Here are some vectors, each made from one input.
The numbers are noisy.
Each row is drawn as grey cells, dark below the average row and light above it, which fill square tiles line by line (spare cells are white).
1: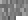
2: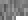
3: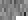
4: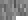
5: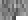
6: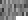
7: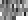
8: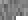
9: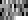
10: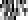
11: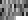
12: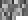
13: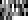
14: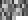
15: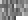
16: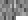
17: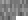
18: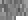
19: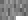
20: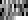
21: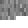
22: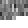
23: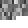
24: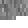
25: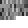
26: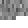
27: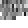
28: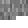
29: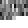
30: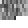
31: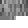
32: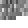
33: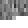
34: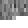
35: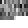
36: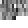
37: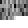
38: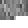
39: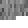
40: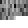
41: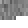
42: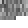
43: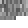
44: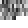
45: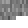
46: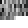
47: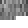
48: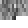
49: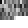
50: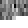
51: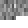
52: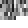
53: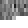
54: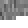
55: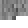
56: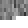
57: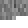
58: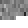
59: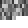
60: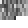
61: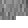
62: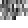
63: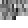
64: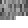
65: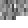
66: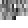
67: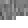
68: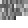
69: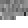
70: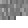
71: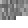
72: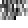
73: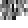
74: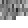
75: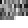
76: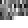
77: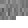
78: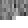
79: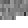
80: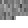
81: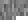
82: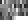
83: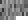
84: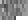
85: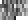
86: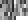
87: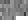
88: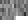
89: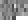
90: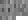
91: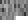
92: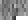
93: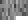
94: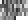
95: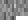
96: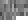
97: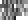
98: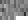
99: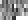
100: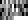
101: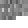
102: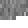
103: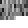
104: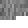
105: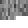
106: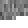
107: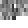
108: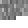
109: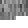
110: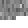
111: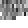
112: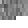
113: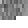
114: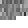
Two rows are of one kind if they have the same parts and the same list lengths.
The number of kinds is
3.
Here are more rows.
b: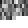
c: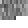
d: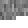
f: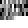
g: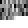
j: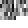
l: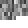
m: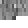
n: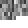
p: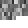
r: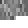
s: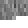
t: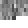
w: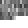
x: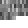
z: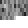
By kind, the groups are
b, j, l, n, p
c, d, s, w, x
f, g, m, r, t, z

